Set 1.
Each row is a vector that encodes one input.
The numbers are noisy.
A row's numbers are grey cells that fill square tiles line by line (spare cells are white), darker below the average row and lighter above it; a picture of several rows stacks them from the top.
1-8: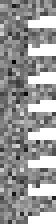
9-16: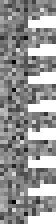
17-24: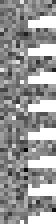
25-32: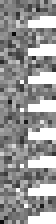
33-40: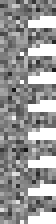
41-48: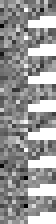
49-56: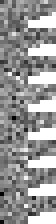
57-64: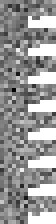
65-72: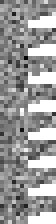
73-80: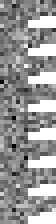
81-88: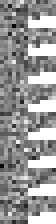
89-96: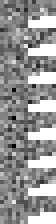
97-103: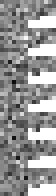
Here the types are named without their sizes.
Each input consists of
a point on a line and a node of a tree.
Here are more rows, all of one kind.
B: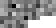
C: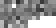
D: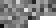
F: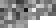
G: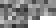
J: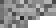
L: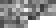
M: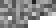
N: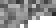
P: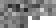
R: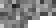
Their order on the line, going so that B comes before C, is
D, L, M, J, R, B, P, G, F, C, N.
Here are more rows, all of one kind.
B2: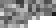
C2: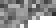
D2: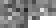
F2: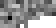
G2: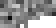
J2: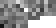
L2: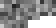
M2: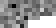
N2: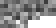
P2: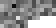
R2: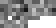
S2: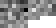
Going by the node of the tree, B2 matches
M2 and P2.
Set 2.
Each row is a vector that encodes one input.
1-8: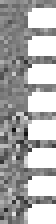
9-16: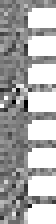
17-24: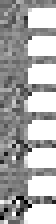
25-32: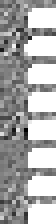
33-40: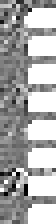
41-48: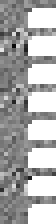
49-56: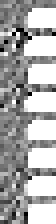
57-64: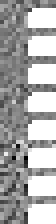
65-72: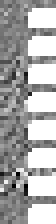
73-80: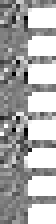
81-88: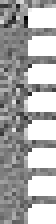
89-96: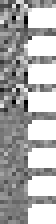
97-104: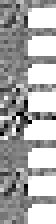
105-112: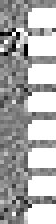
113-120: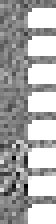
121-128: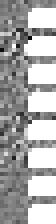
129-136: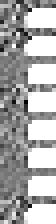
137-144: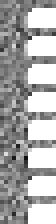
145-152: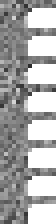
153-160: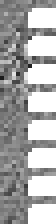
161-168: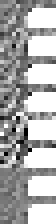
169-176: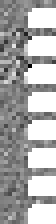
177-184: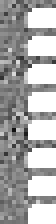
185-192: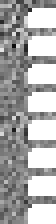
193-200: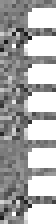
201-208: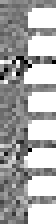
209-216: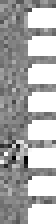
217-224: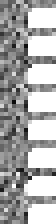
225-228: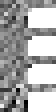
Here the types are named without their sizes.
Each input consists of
either a point on a circle, or a point on a line.
